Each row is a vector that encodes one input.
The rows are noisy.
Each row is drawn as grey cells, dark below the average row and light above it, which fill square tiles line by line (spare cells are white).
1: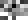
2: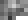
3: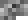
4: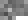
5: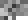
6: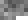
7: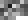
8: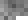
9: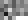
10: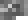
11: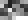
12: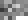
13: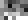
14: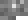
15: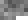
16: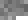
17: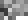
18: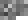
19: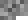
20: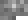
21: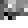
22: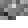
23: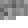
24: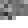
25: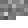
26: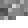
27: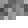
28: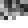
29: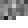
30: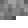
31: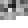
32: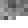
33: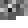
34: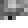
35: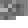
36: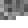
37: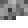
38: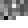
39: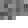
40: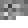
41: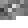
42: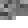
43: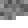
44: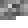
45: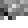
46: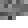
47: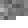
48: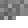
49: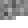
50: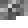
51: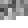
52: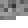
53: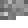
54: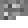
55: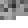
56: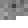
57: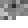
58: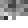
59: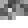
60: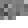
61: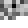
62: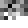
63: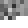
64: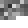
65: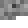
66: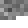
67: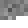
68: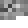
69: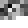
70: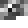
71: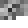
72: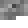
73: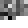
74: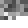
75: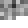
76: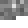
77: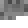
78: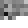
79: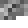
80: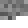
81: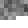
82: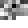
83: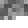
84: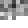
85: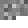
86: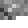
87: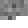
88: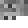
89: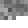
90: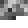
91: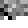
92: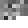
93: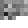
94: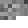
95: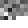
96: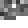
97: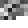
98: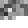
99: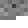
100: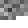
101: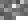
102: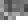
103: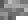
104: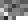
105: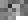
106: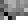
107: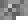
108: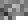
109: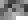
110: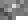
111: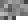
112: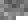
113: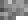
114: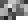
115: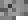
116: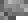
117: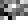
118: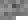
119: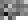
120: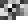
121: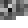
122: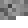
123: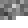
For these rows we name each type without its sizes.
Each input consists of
either a point on a circle, or a label.
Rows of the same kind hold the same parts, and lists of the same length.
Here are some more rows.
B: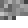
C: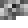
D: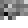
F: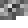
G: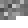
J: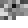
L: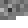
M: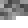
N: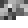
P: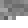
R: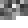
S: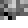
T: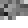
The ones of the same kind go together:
B, G, N, R, S
C, D, F, J, L, M, P, T

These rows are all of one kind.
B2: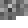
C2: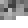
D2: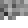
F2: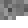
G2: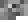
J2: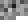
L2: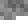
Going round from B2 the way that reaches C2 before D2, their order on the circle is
B2, C2, J2, G2, L2, D2, F2.
